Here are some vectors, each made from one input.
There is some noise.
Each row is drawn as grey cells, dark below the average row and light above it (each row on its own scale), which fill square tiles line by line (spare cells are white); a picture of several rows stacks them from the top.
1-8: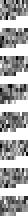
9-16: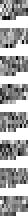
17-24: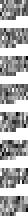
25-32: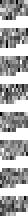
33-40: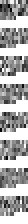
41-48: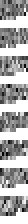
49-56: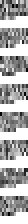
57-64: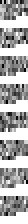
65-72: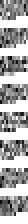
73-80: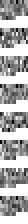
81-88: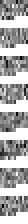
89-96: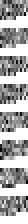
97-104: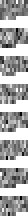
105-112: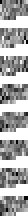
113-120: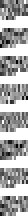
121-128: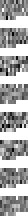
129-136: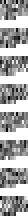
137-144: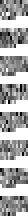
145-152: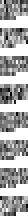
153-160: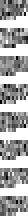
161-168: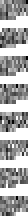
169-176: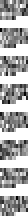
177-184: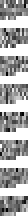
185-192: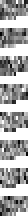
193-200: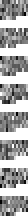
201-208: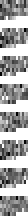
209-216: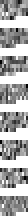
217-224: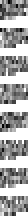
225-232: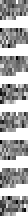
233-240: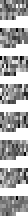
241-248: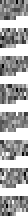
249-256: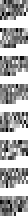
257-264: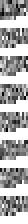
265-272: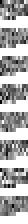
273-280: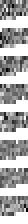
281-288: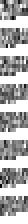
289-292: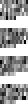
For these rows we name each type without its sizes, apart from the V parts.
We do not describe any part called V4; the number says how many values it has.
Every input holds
a list of items, each a true/false value and a value of V4.
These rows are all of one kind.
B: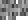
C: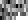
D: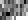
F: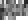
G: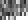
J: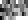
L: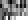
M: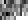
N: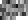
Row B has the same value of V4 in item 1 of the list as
G and M.
